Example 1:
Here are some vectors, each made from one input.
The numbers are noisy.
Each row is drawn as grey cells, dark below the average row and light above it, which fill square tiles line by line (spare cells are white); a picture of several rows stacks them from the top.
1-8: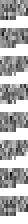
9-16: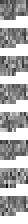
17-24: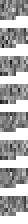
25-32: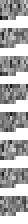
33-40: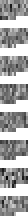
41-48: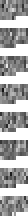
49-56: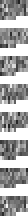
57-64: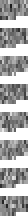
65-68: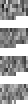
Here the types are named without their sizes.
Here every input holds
a label.
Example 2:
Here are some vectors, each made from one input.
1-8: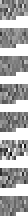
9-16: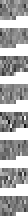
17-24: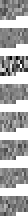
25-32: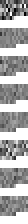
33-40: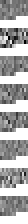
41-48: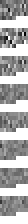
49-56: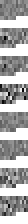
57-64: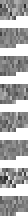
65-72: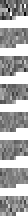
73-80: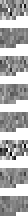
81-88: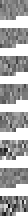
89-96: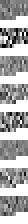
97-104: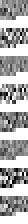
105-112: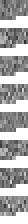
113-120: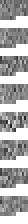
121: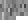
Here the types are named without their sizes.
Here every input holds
either a fixed value, or a point on each of two lines.
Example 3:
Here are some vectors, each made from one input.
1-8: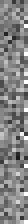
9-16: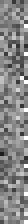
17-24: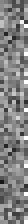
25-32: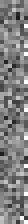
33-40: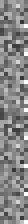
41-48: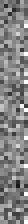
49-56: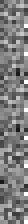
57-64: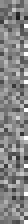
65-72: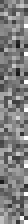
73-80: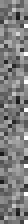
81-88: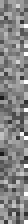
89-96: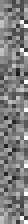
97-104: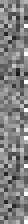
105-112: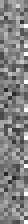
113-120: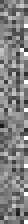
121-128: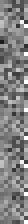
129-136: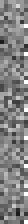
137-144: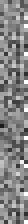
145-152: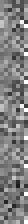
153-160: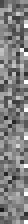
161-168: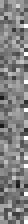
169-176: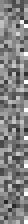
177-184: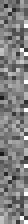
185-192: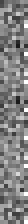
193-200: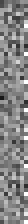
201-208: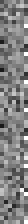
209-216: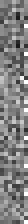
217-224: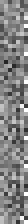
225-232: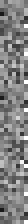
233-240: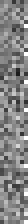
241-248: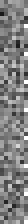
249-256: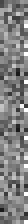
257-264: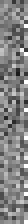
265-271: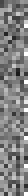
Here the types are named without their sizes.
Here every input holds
a node of a tree.
